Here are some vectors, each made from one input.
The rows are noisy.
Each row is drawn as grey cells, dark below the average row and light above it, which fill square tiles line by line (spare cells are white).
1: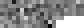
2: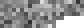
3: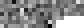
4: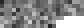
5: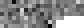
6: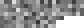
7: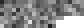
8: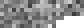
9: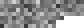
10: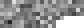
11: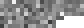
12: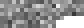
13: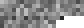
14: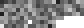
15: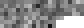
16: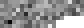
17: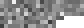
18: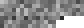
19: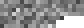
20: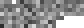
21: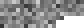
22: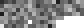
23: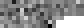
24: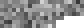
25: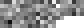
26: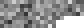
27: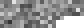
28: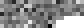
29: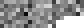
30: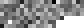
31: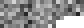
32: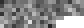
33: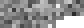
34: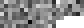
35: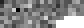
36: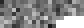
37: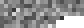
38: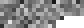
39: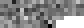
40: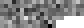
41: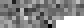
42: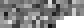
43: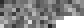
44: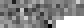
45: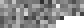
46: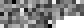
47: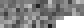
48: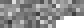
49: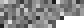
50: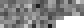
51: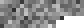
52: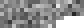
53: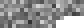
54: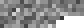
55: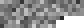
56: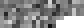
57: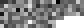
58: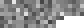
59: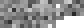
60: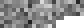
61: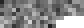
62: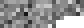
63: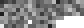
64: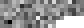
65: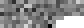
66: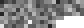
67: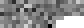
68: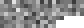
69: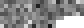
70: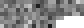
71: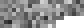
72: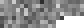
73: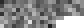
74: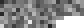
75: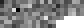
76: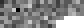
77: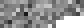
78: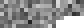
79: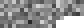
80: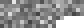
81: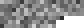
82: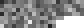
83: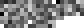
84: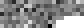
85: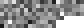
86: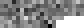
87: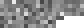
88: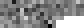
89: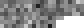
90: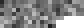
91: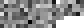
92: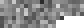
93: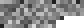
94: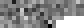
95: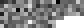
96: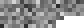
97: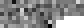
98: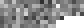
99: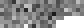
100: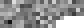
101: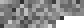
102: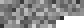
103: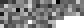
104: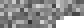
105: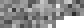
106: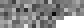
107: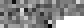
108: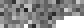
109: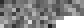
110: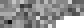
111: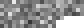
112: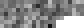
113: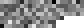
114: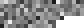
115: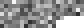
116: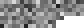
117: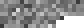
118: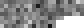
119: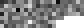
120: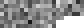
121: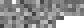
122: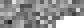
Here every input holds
either a point on an 8-point circle and a true/false value, or a point on a 6-point line.
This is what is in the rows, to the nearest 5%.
About 55% of them hold a point on an 8-point circle and a true/false value. The rest hold a point on a 6-point line.
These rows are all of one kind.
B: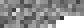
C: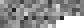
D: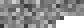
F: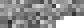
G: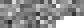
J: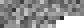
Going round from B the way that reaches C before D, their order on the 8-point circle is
B, J, C, F, G, D.
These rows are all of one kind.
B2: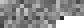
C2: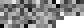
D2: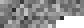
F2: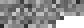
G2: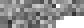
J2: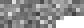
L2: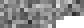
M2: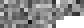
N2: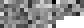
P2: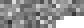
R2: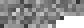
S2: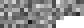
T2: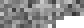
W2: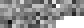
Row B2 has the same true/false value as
C2, D2, F2 and R2.
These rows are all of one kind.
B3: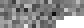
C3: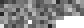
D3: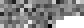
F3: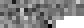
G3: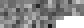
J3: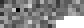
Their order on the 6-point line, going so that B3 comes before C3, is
F3, D3, B3, G3, C3, J3.
